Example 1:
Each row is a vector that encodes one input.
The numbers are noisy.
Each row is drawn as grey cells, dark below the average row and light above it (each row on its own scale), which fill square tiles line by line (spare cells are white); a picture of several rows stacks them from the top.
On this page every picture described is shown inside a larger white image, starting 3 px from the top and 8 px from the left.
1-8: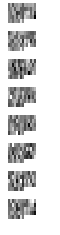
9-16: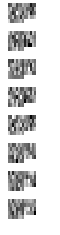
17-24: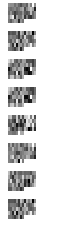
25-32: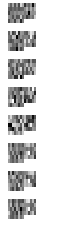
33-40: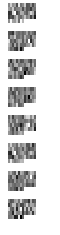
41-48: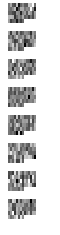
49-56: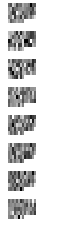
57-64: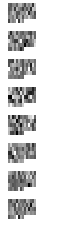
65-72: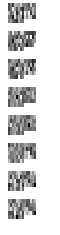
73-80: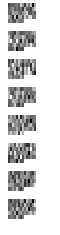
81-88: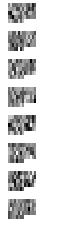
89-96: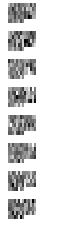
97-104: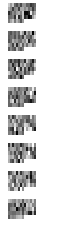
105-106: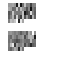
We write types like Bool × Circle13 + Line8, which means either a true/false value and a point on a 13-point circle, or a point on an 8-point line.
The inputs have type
Label7.
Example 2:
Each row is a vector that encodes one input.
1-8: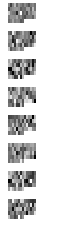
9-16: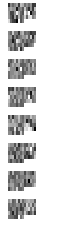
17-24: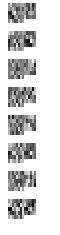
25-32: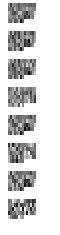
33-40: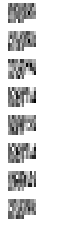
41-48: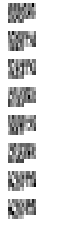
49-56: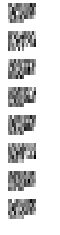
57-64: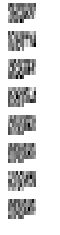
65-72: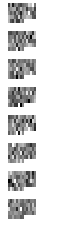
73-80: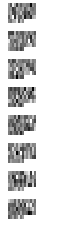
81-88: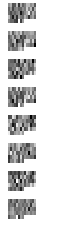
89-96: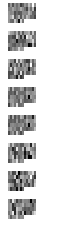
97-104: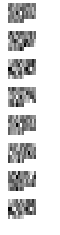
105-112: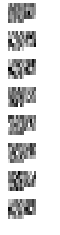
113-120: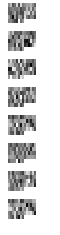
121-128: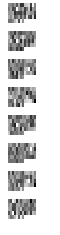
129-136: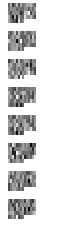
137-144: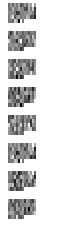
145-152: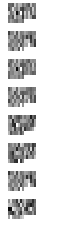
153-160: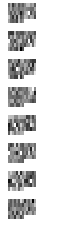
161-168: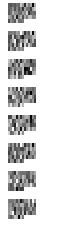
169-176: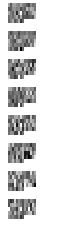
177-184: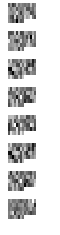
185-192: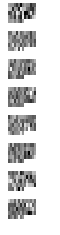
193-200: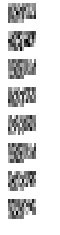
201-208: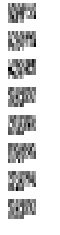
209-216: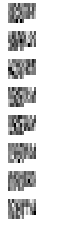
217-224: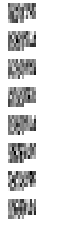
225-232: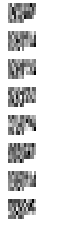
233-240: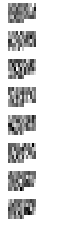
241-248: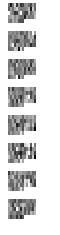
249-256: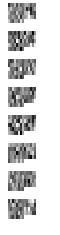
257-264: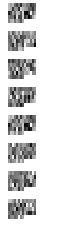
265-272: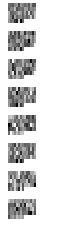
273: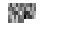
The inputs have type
Label7.
